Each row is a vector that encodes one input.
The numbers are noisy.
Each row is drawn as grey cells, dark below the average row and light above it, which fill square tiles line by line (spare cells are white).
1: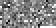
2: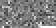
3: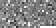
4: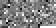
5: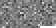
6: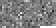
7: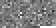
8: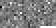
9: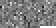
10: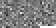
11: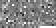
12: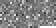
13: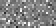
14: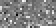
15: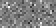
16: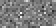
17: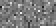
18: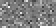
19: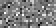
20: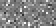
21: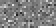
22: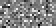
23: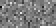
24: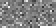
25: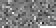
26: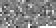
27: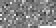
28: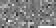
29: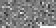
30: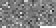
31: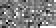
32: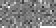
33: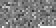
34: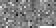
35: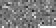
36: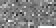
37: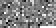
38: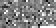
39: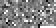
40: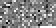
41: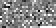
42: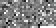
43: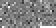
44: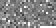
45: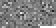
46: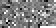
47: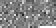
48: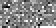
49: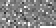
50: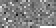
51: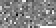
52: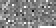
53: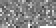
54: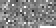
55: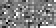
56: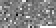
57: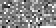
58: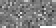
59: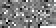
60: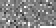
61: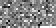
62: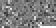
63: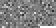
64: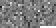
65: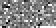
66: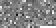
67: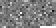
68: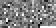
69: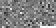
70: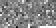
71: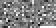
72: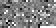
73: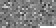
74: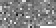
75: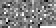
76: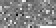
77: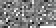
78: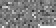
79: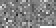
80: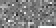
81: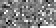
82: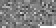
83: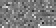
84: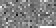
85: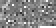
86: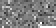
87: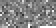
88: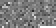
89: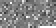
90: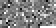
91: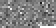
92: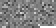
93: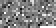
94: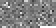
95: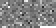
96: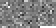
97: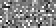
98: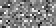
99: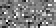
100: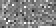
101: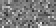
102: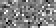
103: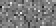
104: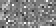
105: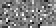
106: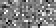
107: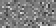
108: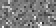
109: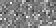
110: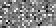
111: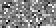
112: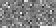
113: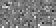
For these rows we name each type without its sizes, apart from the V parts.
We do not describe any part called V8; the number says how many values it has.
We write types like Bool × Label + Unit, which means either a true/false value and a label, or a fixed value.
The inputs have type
Bool × (Line + V8).
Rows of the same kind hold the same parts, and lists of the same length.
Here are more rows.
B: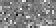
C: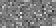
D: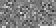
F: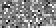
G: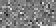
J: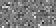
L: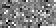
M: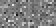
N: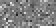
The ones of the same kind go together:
B, F, M, N
C, D, G, J, L

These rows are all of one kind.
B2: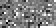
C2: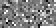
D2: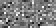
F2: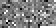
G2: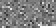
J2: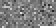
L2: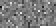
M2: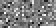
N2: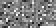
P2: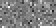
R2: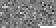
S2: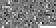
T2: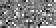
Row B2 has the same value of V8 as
L2 and T2.
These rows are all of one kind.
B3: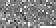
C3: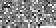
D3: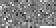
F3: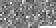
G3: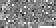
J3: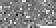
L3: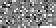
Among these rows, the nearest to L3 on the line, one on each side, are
D3 and G3.
